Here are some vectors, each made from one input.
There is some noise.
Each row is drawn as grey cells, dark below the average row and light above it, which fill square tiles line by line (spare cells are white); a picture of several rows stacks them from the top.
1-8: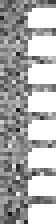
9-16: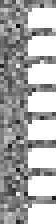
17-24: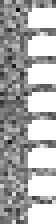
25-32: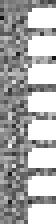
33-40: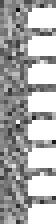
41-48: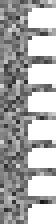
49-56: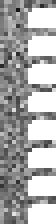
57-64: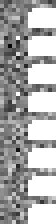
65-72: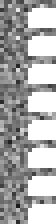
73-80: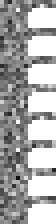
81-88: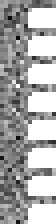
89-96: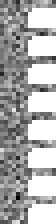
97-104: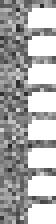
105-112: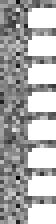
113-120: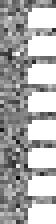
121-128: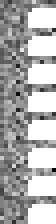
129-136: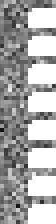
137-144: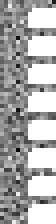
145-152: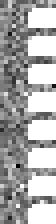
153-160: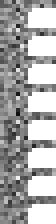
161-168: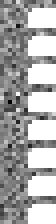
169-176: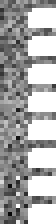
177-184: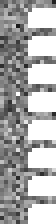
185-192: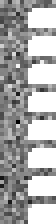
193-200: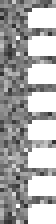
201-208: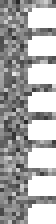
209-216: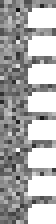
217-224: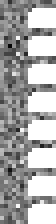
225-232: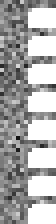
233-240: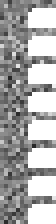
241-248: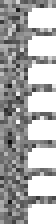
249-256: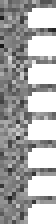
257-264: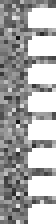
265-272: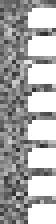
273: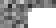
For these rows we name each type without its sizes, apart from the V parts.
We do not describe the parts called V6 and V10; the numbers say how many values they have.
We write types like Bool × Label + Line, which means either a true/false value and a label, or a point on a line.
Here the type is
Bool × Circle × (Line × V10 + List(V6)).
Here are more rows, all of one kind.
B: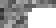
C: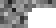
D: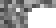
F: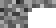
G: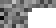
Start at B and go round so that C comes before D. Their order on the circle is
B, C, D, F, G.
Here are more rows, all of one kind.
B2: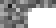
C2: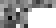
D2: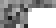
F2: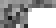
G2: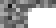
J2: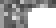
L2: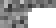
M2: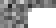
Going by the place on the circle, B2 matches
C2 and G2.
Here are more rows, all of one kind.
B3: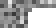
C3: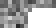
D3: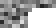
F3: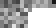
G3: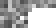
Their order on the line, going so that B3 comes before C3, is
G3, B3, C3, D3, F3.
